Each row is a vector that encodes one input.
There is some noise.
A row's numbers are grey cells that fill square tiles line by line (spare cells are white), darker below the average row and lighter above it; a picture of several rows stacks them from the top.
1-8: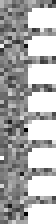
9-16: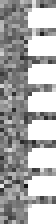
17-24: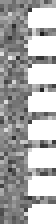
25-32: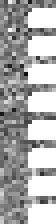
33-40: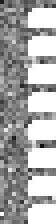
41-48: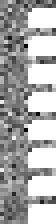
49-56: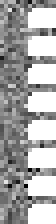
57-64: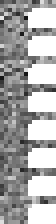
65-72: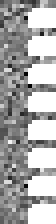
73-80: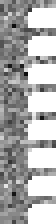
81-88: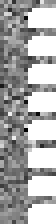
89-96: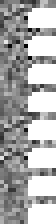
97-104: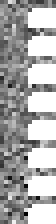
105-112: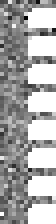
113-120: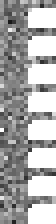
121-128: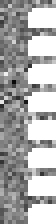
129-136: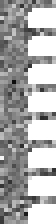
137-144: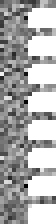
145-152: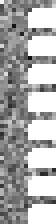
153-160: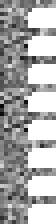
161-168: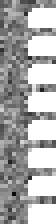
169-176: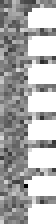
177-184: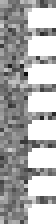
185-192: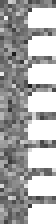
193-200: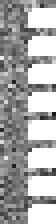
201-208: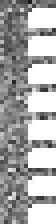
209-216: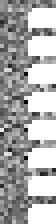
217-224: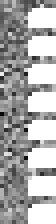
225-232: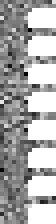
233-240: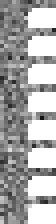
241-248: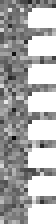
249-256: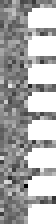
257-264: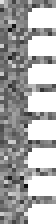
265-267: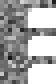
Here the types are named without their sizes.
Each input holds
a point on a line, together with a list of points on a circle.
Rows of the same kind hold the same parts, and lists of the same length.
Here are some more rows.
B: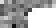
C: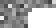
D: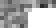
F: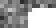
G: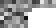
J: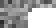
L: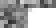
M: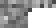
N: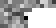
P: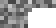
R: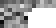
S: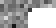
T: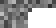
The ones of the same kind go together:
B, L, M
C, D, J, S
F, P, T
G, N, R

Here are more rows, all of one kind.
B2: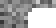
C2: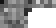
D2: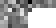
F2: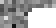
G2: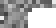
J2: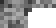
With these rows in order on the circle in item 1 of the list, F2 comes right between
B2 and C2.
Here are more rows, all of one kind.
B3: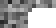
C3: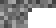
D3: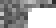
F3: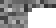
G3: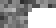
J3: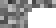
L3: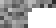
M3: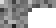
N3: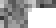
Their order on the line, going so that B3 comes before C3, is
M3, J3, B3, G3, F3, C3, L3, D3, N3.
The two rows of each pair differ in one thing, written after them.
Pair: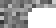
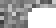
the place on the circle in item 1 of the list
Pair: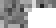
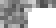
the place on the circle in item 1 of the list
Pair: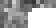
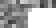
the place on the line
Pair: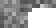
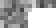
the place on the line
